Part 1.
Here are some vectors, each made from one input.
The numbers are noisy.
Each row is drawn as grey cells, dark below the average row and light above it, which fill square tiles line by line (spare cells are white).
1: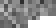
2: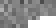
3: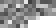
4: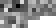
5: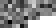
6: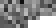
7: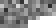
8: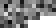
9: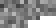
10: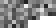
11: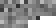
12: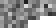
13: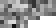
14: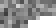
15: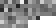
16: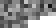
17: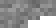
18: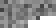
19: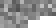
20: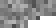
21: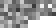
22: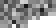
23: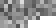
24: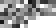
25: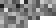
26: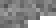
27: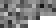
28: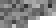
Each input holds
a point on a 4-point line.
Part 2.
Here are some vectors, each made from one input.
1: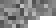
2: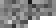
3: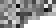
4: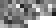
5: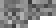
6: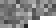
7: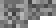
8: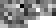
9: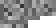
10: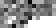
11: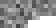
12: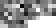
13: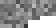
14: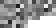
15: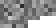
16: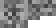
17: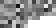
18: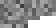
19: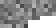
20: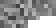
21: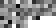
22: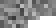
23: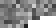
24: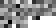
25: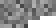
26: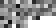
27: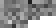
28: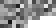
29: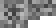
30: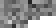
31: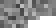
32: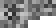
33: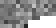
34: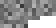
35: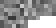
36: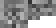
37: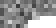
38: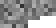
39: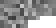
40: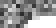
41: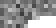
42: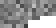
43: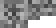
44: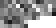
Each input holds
a point on a 6-point line.
